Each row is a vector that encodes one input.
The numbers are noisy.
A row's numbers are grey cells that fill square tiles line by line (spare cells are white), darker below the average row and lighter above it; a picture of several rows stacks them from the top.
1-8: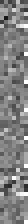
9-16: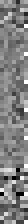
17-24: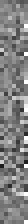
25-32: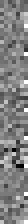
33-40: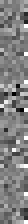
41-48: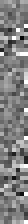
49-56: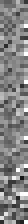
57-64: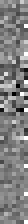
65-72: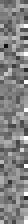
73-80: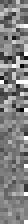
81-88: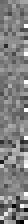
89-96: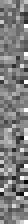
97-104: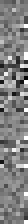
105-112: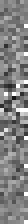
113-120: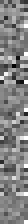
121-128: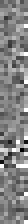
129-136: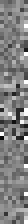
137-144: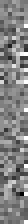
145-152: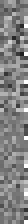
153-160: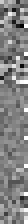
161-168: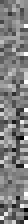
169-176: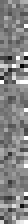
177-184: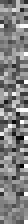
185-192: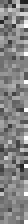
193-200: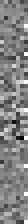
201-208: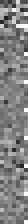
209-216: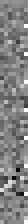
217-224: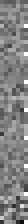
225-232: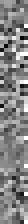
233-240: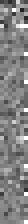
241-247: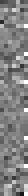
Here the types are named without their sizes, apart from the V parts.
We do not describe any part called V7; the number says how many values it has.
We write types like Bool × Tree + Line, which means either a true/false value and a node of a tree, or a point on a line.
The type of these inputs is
(Bool × Circle × V7 + List(Line)) × (Tree + Unit).
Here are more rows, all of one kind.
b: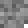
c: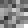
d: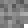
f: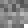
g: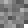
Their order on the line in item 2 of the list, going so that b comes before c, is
g, f, d, b, c.
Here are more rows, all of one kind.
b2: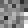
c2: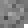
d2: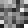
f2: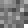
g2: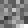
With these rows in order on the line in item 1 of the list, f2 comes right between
b2 and c2.
